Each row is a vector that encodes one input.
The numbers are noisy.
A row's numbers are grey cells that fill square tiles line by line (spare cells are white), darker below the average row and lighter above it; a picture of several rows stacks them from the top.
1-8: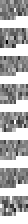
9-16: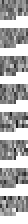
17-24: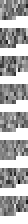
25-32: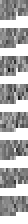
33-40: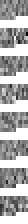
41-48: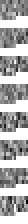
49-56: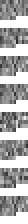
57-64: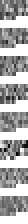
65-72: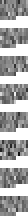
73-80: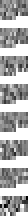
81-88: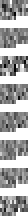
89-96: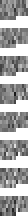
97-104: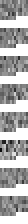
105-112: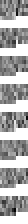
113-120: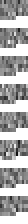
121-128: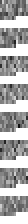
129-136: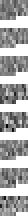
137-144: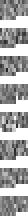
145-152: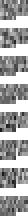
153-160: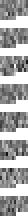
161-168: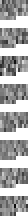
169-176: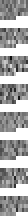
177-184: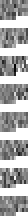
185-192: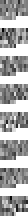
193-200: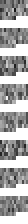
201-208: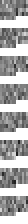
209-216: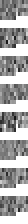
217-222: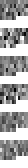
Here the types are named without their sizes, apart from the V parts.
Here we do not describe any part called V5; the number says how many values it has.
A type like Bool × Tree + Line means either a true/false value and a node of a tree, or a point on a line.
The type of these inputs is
List(Bool × V5).
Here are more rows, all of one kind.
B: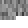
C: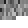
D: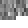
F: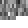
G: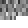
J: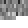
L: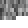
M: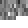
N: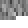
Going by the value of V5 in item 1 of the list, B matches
D and N.
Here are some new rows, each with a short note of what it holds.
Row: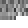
a list of one item
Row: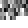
the empty list
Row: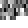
the empty list
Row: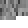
a list of one item
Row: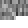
a list of one item
